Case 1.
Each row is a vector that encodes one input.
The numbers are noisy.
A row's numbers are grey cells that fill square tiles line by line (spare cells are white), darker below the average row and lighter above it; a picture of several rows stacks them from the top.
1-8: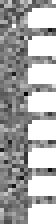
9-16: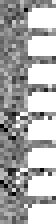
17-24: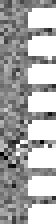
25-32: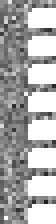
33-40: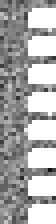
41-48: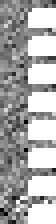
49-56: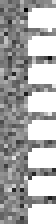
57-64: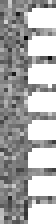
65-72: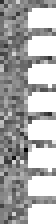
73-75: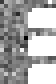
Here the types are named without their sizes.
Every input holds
either a point on a circle and a true/false value, or a fixed value.
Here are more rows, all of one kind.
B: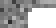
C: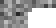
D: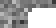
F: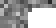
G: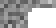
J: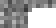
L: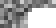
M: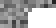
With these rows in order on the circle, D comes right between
C and M.
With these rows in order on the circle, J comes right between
B and L.
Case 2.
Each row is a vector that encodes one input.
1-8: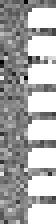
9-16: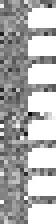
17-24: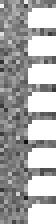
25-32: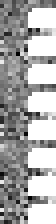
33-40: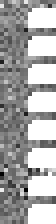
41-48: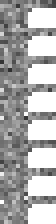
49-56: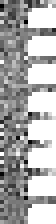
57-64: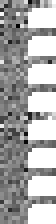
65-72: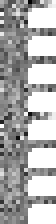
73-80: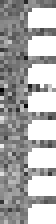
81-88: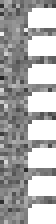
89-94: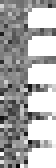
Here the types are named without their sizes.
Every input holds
a point on a line and a true/false value.
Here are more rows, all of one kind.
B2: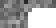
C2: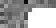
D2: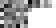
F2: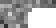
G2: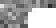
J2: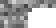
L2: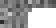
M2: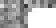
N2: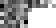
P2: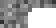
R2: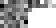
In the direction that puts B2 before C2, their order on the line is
R2, N2, B2, C2, L2, P2, F2, G2, M2, D2, J2.
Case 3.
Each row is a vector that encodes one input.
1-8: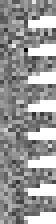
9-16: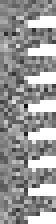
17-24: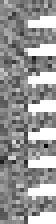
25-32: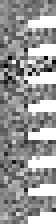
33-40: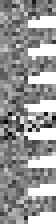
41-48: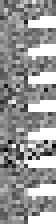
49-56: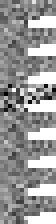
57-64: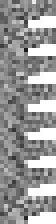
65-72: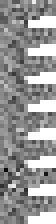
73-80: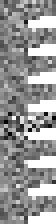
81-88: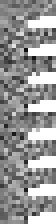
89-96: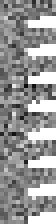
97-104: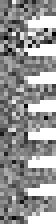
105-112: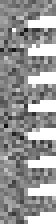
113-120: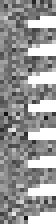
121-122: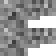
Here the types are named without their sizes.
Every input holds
a list of points on a line.
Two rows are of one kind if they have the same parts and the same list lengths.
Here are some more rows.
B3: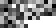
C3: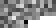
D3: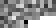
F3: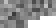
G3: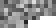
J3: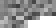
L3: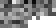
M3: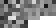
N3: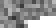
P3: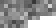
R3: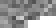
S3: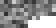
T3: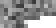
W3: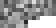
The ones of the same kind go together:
B3
C3, D3, G3, M3, W3
F3, J3, L3, N3, P3, R3, S3, T3

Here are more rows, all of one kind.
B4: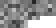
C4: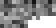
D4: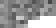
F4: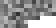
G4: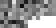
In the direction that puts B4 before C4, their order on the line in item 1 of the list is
F4, D4, B4, C4, G4.
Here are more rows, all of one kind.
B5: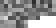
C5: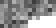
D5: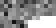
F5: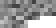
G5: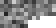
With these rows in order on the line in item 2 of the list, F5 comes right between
D5 and G5.
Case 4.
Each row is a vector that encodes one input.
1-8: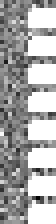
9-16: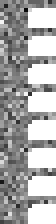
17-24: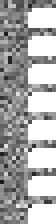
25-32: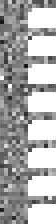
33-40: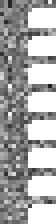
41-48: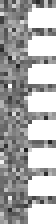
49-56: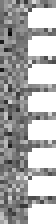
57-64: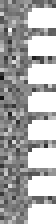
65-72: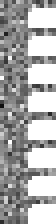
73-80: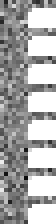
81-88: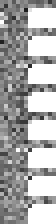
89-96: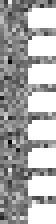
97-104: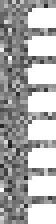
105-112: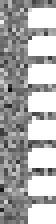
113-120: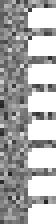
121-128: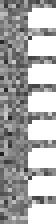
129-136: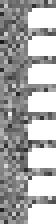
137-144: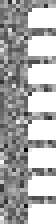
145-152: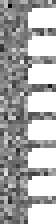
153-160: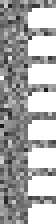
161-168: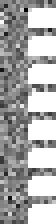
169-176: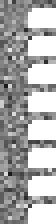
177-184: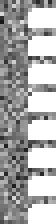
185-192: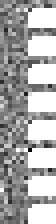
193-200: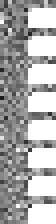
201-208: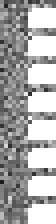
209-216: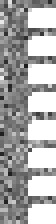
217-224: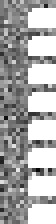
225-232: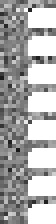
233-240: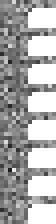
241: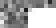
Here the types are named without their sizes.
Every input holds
either a point on a circle, or a point on a line.
